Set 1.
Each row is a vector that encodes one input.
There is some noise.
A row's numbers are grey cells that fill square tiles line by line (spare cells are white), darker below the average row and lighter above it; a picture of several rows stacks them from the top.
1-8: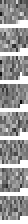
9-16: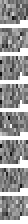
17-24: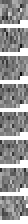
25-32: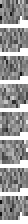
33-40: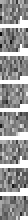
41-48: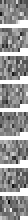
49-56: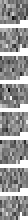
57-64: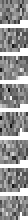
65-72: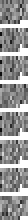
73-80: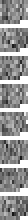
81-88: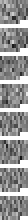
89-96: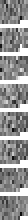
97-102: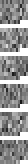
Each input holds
either a point on a 13-point line, or a node of an 11-node tree.
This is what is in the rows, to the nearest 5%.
About 40% of them hold a point on a 13-point line. The rest hold a node of an 11-node tree.
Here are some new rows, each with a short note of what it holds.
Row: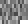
a node of an 11-node tree
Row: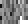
a point on a 13-point line
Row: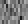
a node of an 11-node tree
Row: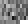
a point on a 13-point line
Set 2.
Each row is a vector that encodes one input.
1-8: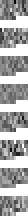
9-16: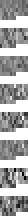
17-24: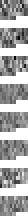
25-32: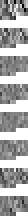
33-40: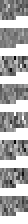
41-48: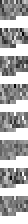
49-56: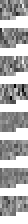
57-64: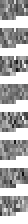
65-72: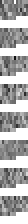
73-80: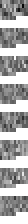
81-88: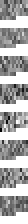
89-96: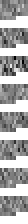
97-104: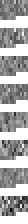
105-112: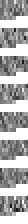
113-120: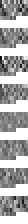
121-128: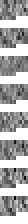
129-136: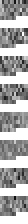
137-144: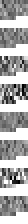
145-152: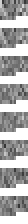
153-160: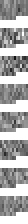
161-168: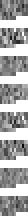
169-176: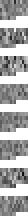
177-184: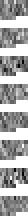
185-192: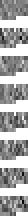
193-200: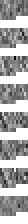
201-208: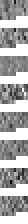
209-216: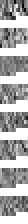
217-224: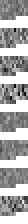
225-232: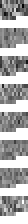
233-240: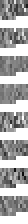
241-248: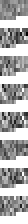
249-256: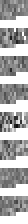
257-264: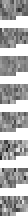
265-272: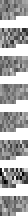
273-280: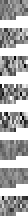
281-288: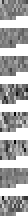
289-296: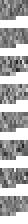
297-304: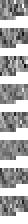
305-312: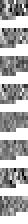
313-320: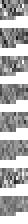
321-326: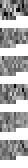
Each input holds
either a point on a 5-point line, or a point on a 16-point line.
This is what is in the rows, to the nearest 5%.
About 25% of them hold a point on a 5-point line. The rest hold a point on a 16-point line.
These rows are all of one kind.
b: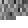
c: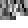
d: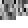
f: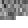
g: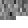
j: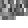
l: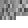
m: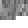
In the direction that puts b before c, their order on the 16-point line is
l, d, b, c, g, f, j, m.
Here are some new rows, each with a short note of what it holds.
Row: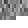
a point on a 16-point line
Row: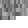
a point on a 5-point line
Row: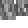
a point on a 16-point line
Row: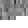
a point on a 5-point line
